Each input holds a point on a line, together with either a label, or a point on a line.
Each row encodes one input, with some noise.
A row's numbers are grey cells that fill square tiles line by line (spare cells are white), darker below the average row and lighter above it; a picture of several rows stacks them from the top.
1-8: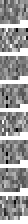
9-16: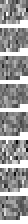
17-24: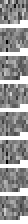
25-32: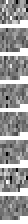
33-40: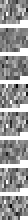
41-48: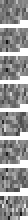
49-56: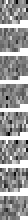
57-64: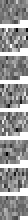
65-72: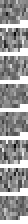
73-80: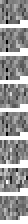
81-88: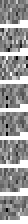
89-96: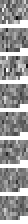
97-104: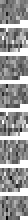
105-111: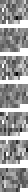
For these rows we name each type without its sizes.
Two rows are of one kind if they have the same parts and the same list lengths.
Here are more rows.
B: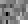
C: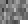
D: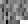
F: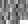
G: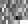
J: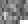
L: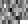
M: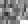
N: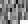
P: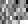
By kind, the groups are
B, C, D, F, J, M
G, L, N, P

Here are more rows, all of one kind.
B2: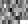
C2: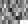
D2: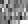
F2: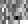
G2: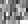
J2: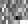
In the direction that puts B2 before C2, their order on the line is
B2, C2, D2, J2, G2, F2.
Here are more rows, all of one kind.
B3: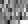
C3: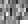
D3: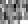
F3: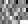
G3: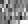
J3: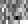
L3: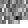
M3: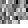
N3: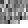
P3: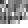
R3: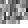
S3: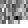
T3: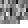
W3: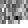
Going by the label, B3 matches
G3, N3 and P3.
